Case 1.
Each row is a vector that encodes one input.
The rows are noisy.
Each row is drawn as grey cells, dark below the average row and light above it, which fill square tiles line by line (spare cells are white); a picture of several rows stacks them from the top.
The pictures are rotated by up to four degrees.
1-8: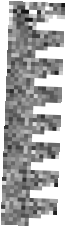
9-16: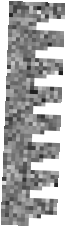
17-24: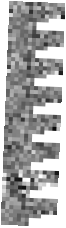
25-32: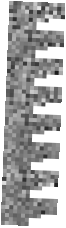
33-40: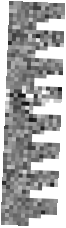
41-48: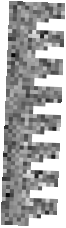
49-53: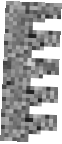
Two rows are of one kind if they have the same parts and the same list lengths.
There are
3 kinds of row.
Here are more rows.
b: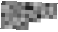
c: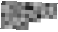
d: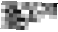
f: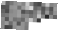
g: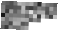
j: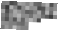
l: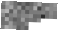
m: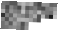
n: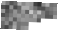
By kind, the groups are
b, c, l
d
f, g, j, m, n

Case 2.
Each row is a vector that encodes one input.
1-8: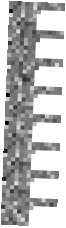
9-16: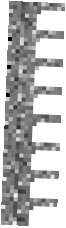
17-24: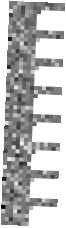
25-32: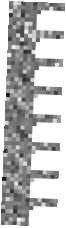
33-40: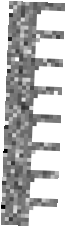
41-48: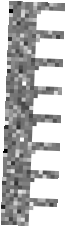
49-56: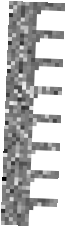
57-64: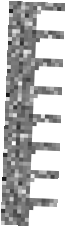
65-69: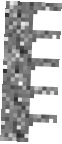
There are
3 kinds of row.
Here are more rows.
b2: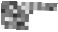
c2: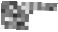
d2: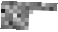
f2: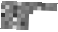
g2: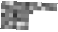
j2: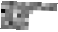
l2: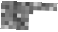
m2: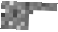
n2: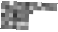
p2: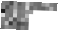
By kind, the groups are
b2, c2
d2, j2, p2
f2, g2, l2, m2, n2

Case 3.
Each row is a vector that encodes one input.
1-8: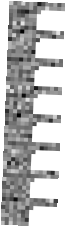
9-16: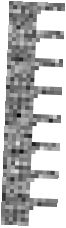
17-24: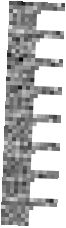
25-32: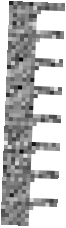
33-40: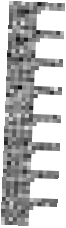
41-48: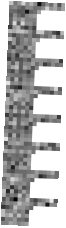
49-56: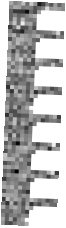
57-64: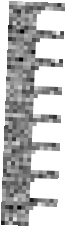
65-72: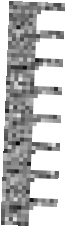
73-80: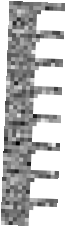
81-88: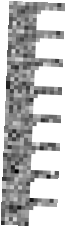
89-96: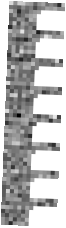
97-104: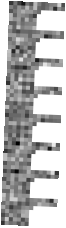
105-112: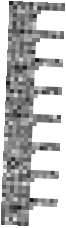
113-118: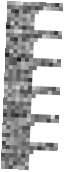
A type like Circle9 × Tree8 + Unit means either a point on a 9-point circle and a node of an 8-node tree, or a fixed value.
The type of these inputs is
Line7 × (Tree16 + Unit).
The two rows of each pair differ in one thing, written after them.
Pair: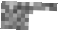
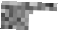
the node of the tree
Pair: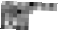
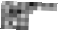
the node of the tree
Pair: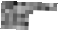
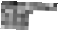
the node of the tree
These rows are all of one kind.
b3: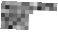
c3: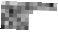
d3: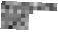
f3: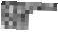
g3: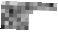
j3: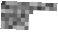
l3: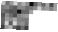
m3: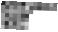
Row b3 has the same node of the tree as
c3 and g3.
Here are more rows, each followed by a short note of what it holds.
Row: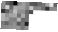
a point on a 7-point line
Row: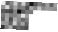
a point on a 7-point line
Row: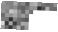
a point on a 7-point line
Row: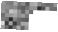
a point on a 7-point line
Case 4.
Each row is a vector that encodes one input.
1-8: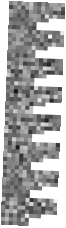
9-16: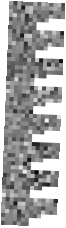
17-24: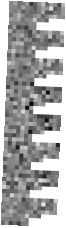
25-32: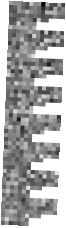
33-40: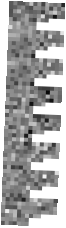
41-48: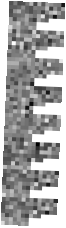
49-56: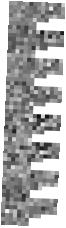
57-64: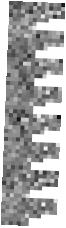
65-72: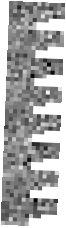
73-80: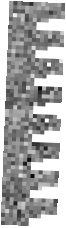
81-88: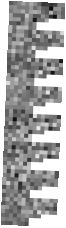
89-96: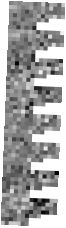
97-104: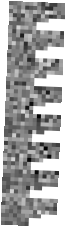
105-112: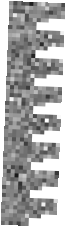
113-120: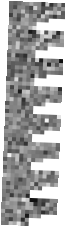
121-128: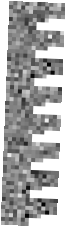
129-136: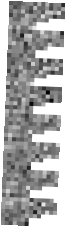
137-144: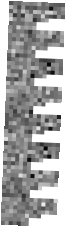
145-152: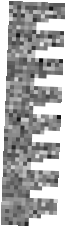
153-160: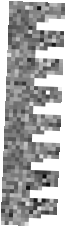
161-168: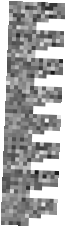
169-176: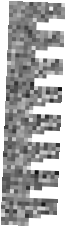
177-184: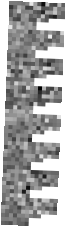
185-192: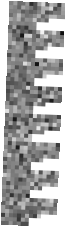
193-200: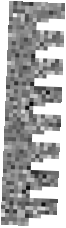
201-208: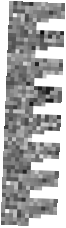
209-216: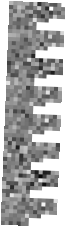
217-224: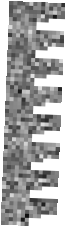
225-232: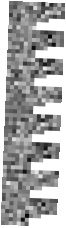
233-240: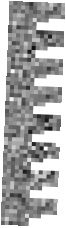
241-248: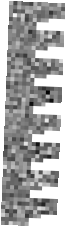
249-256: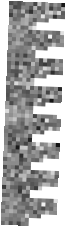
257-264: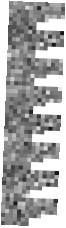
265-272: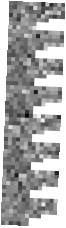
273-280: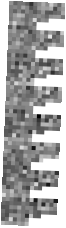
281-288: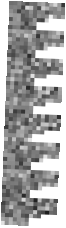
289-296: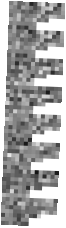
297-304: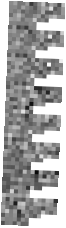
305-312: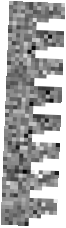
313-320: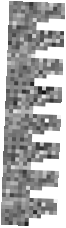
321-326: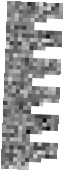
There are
2 kinds of row.
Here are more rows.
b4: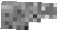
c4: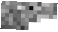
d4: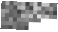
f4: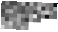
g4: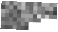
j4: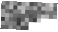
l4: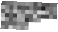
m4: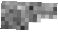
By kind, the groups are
b4, c4, d4, g4, j4, m4
f4, l4

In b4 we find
a point on an 8-point circle.
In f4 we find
a point on a 7-point line.
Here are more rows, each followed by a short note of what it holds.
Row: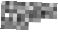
a point on an 8-point circle
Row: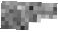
a point on an 8-point circle
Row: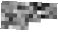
a point on a 7-point line
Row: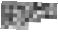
a point on a 7-point line
